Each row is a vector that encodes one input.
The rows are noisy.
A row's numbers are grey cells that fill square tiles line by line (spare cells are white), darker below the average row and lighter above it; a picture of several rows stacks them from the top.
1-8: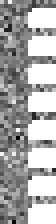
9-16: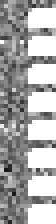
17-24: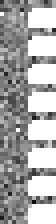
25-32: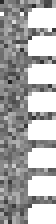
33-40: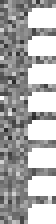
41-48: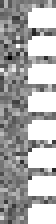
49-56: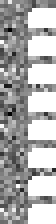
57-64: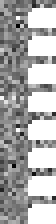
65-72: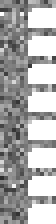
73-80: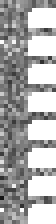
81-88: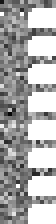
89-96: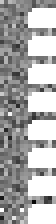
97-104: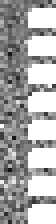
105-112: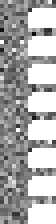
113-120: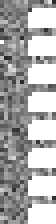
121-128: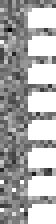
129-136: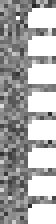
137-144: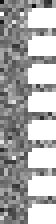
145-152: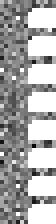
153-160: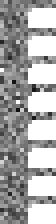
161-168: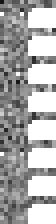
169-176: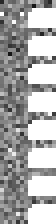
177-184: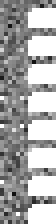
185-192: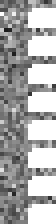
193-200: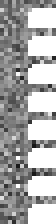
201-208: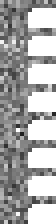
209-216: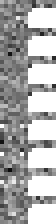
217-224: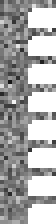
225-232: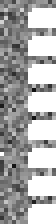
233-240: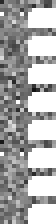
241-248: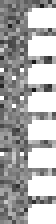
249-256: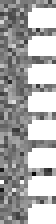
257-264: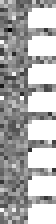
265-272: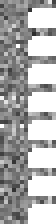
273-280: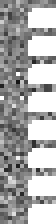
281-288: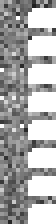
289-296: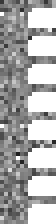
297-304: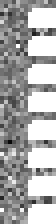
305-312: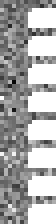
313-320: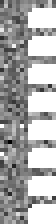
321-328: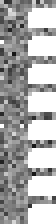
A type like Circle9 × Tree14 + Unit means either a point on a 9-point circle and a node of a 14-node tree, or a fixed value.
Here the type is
Bool × Line13 + (Circle14 + Unit) × Line11.
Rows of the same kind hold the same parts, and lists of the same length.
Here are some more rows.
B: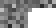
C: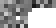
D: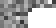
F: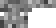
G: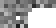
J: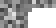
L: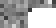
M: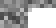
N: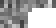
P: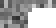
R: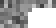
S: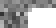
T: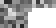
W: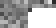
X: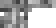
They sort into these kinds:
B, C, G, M, S
D, L, N, P, R, W
F, J, T, X

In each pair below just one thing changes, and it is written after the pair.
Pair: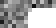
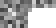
the place on the 13-point line
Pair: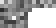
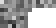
the place on the 13-point line
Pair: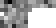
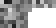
the true/false value
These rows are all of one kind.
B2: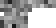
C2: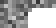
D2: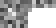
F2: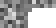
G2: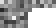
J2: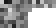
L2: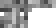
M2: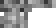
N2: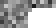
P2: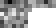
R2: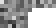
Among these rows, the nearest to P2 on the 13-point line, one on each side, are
D2 and J2.
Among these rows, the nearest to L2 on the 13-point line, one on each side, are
G2 and M2.
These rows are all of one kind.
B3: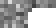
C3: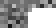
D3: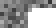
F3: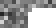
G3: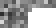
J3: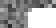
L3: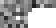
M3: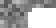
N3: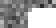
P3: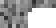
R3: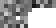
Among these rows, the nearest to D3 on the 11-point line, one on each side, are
F3 and N3.
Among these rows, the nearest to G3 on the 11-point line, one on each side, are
F3 and M3.
